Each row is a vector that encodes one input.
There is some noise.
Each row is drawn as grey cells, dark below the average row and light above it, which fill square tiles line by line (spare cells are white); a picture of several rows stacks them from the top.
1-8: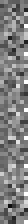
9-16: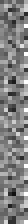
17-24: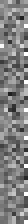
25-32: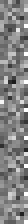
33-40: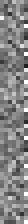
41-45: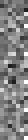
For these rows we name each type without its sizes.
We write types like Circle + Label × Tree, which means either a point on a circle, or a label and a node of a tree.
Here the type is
Line + Tree.
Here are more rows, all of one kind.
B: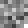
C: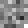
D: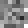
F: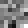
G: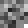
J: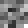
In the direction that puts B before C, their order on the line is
G, J, F, B, C, D.
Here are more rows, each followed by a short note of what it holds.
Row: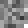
a point on a line
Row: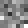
a node of a tree
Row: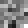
a point on a line
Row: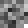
a point on a line
